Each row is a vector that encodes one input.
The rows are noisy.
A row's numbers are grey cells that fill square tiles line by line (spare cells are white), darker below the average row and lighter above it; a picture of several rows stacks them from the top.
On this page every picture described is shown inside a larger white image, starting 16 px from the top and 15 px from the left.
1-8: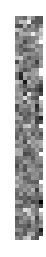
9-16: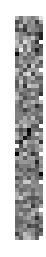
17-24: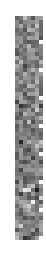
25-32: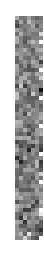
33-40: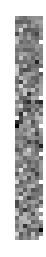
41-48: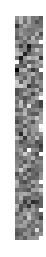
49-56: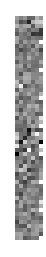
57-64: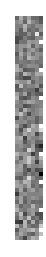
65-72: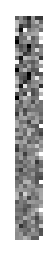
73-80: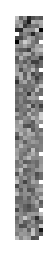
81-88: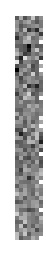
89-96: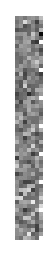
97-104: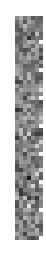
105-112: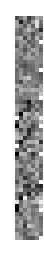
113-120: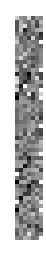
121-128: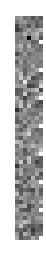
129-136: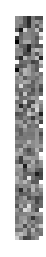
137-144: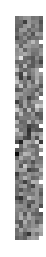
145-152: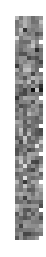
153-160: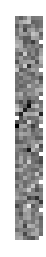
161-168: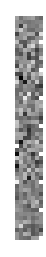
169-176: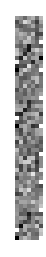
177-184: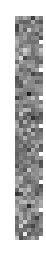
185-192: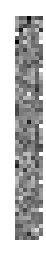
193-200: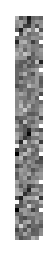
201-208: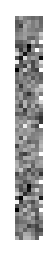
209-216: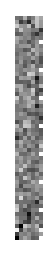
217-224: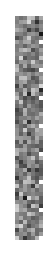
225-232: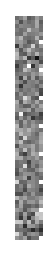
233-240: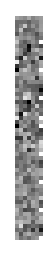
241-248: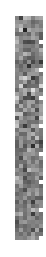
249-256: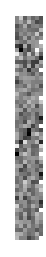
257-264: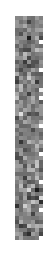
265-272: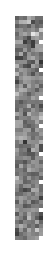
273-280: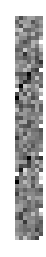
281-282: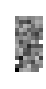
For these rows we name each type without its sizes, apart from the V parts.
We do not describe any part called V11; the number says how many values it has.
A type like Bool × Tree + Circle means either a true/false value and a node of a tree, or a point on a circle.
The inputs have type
List(Line) × Tree × V11.
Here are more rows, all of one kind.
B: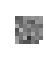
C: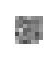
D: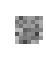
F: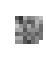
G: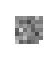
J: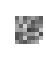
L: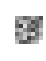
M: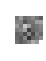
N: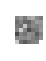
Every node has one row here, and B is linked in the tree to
F.
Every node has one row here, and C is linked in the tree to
D, G, M and N.
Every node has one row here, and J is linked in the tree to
M.
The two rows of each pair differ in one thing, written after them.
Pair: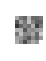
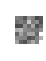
the value of V11
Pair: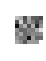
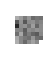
the place on the line in item 1 of the list
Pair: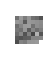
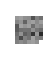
the place on the line in item 1 of the list
